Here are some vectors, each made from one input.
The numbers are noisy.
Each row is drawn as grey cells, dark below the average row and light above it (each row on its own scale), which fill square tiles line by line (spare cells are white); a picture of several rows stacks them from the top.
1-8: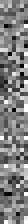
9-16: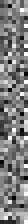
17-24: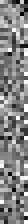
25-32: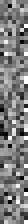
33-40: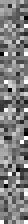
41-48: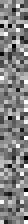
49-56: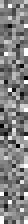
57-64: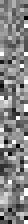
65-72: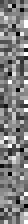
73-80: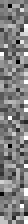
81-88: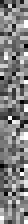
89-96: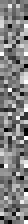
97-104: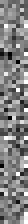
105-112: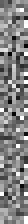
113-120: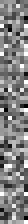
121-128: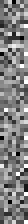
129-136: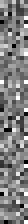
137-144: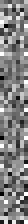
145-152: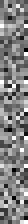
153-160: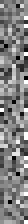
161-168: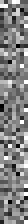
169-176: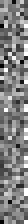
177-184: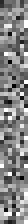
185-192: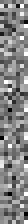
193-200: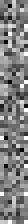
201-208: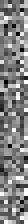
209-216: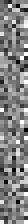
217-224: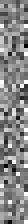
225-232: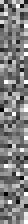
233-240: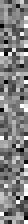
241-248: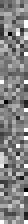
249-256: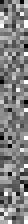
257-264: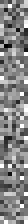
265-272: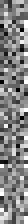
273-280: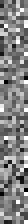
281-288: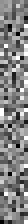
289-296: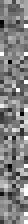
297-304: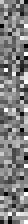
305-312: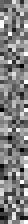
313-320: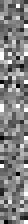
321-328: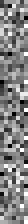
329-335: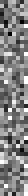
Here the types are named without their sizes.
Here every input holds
a list of points on a line.
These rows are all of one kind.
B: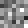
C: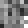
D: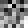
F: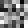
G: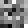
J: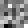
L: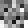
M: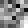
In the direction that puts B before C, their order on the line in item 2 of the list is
B, J, G, F, L, D, C, M.
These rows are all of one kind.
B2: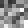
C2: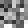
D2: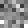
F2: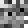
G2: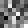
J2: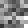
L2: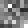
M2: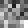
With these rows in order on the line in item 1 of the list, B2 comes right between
C2 and D2.
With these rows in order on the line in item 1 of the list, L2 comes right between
F2 and G2.
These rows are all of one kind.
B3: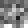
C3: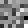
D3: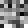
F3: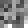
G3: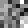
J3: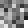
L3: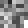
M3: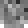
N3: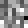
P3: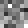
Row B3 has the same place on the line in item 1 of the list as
D3, F3, J3 and L3.
